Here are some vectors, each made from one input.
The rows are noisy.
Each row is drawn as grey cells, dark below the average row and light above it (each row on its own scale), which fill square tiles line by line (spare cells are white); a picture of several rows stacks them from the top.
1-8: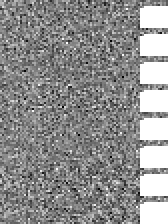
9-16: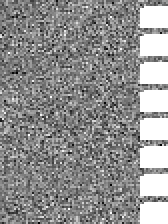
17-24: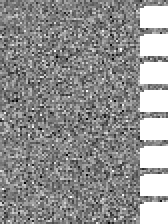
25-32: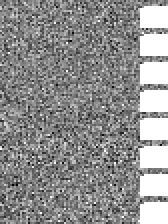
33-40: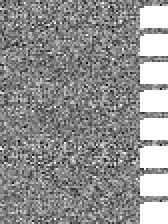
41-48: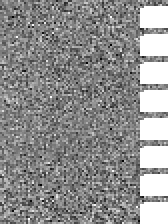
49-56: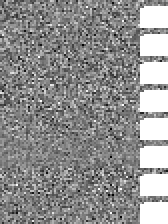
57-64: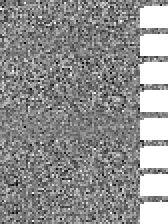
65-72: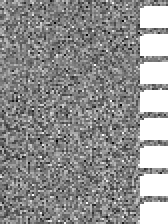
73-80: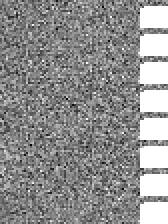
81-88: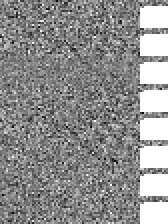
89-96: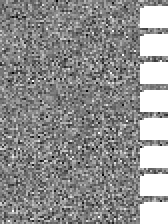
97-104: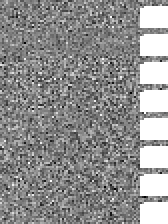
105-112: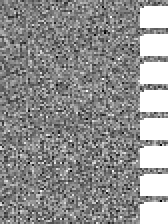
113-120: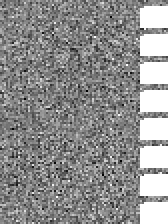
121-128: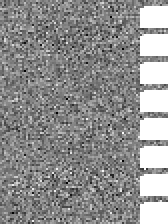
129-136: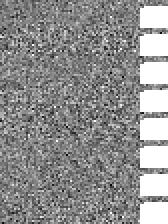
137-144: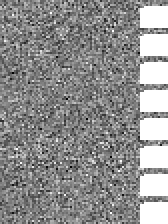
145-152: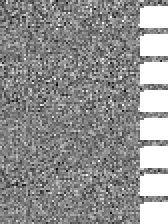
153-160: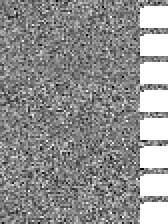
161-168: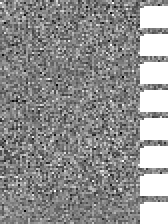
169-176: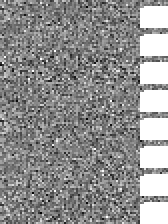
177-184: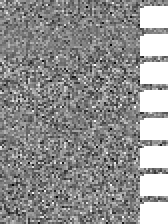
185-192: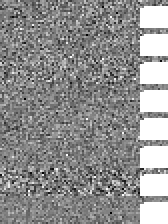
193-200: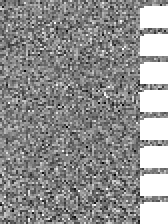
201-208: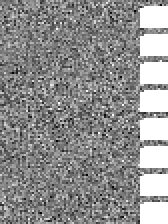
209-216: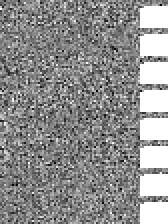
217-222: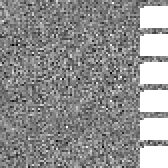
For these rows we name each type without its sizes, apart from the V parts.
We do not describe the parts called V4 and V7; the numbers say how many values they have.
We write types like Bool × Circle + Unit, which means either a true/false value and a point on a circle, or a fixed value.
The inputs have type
Bool × Tree × (Tree + Unit) + V4 × V7.
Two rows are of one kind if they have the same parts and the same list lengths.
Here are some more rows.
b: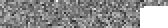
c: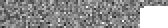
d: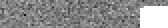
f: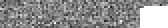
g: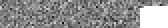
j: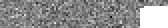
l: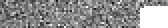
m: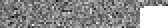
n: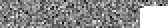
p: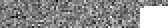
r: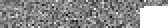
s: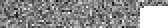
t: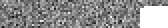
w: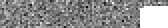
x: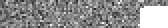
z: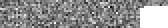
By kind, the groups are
b, f, j, r, z
c, l, m, p, s, t, x
d, g, n, w

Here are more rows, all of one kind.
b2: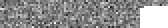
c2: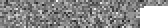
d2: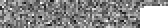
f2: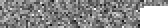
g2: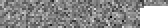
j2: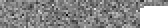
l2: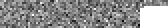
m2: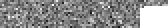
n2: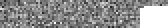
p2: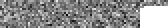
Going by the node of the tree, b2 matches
c2, d2 and n2.
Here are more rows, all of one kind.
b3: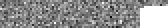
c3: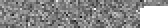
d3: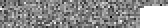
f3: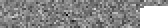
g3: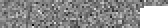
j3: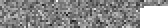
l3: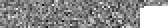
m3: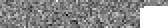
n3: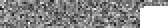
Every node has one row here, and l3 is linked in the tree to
j3.
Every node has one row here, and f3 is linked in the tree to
j3.
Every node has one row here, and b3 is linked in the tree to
c3 and n3.
